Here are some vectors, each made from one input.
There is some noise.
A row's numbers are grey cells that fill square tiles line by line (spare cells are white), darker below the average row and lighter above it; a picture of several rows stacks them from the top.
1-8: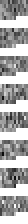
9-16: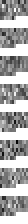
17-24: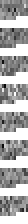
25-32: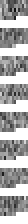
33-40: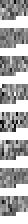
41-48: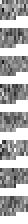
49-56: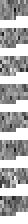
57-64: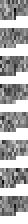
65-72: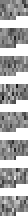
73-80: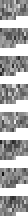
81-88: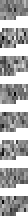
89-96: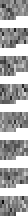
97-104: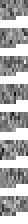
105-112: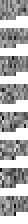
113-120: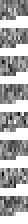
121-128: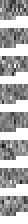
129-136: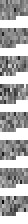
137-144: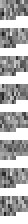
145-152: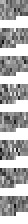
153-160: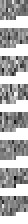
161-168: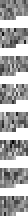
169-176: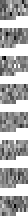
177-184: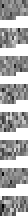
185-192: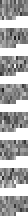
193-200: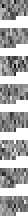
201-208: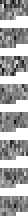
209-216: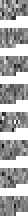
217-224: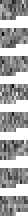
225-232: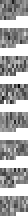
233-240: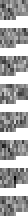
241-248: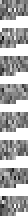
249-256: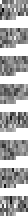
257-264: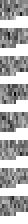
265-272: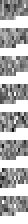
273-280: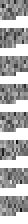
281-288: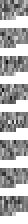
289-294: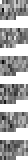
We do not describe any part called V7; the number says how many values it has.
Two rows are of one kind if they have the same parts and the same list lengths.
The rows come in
3 kinds.
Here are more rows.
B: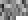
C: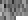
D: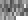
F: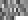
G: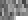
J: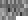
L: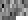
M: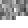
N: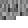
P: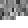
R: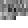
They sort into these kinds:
B, G, L
C, D, J, N, R
F, M, P

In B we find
a point on an 8-point line and a true/false value.
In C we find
a point on an 8-point line, a node of a 10-node tree and a true/false value.
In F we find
a point on a 9-point line and a value of V7.
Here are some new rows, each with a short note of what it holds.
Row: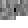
a point on an 8-point line, a node of a 10-node tree and a true/false value
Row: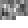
a point on a 9-point line and a value of V7
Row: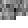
a point on an 8-point line, a node of a 10-node tree and a true/false value
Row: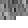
a point on an 8-point line, a node of a 10-node tree and a true/false value
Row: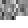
a point on a 9-point line and a value of V7
